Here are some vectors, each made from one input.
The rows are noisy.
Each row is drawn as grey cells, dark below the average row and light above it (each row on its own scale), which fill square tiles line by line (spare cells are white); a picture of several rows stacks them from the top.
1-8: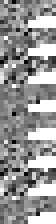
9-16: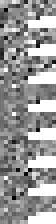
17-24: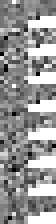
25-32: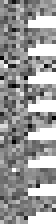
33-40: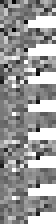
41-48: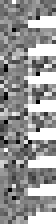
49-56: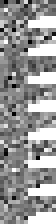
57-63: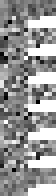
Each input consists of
a list of up to two points on a 6-point line.
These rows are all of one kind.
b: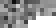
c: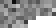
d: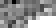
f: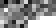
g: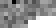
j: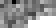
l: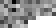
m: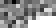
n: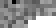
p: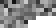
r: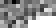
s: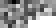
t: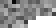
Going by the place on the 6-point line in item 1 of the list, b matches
g and n.
